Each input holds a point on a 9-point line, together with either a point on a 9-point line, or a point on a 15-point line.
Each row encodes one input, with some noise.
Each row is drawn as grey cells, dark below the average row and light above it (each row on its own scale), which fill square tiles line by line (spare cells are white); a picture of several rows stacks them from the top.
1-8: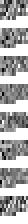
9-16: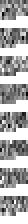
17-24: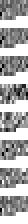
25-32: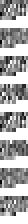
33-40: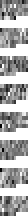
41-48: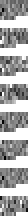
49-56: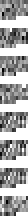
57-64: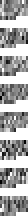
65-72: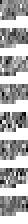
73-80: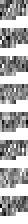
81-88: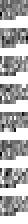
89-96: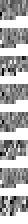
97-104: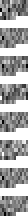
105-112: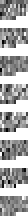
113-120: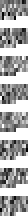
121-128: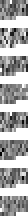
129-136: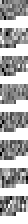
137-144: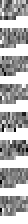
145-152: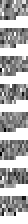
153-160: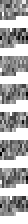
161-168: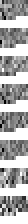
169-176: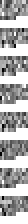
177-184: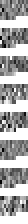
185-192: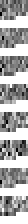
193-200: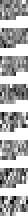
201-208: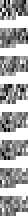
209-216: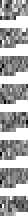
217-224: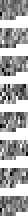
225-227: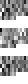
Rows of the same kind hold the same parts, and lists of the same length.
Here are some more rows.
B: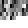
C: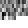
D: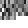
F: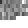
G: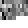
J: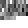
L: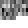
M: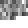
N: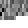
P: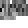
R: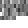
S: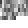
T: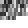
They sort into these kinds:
B, F, J, L, M, N, P, R, S
C, D, G, T

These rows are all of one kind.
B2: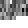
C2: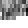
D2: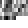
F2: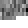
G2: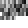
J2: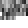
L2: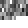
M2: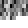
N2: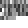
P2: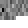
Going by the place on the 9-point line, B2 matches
C2, F2, J2 and L2.
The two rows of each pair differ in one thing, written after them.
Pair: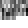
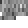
the place on the 15-point line
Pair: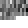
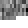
the place on the 9-point line
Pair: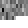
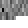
the place on the 9-point line
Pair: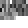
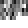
the place on the 9-point line
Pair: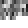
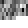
the place on the 9-point line
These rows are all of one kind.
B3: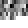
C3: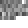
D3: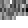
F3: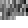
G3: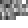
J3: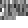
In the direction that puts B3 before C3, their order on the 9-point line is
J3, F3, D3, B3, C3, G3.
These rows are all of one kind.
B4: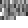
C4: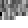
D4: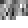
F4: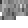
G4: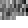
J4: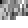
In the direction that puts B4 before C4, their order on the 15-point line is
F4, B4, J4, D4, C4, G4.
